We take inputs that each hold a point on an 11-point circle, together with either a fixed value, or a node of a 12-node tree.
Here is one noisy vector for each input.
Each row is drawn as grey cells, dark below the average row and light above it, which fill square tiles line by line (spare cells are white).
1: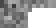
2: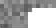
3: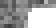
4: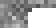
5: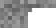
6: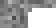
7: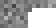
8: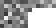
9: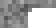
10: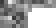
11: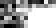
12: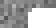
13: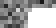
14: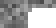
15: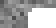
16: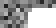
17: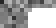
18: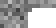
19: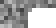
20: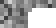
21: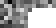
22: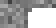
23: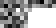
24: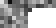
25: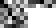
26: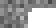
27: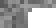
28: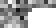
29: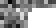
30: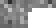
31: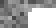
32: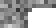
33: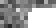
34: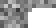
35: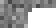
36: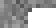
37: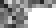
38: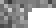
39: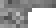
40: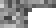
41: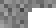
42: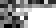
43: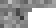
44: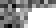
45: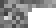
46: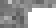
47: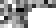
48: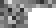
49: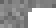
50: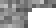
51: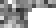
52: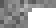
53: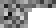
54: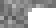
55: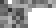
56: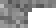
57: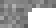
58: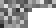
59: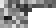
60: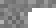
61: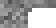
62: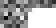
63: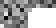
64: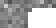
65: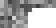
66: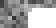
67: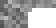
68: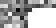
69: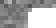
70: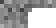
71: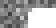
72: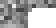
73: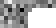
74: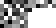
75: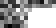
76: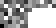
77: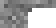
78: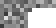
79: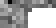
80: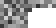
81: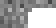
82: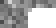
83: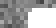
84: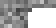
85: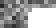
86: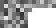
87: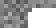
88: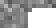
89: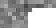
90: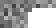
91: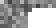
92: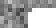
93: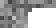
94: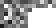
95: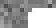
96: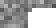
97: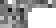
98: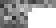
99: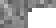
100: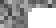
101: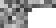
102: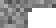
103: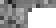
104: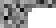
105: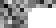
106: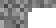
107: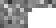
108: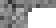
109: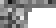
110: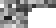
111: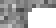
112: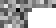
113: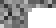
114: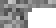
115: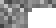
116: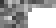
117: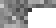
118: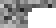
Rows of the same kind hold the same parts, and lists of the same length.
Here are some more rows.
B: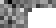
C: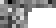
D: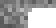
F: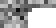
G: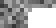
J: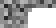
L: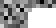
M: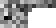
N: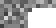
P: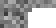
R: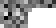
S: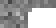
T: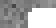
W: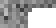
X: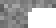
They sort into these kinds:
B, F, G, J, L, N, P, T, W
C, D, M, R, S, X

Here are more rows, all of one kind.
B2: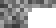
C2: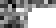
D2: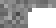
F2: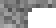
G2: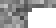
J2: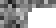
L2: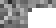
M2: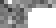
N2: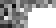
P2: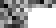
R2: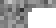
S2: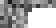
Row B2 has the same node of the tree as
C2, J2, L2 and P2.
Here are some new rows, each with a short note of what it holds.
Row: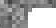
a point on an 11-point circle
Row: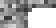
a point on an 11-point circle
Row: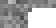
a point on an 11-point circle and a node of a 12-node tree
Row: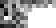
a point on an 11-point circle and a node of a 12-node tree
